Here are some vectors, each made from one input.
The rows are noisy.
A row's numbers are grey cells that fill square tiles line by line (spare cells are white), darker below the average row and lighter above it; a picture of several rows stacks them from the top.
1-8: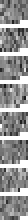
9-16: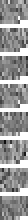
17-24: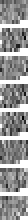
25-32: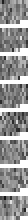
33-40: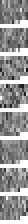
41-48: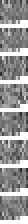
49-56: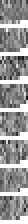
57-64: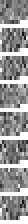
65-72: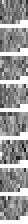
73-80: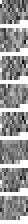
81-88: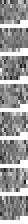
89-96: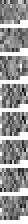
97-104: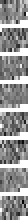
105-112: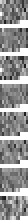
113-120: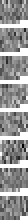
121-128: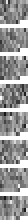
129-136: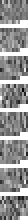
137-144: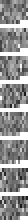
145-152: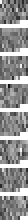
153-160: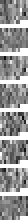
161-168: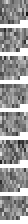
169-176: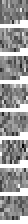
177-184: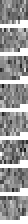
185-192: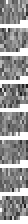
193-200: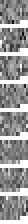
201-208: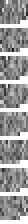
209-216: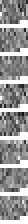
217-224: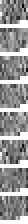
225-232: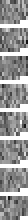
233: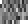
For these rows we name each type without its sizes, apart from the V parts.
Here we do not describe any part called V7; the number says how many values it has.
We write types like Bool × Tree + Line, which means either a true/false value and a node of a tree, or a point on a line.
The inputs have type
(Bool × Bool × Bool + Unit) × V7 + Line × Line.
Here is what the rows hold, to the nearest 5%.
About 20% of them hold a point on each of two lines. The rest hold a value of V7, together with either a fixed value, or three true/false values.
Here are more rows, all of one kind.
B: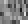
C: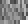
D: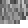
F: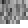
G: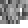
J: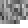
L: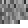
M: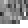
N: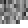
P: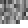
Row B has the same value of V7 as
L, M, N and P.
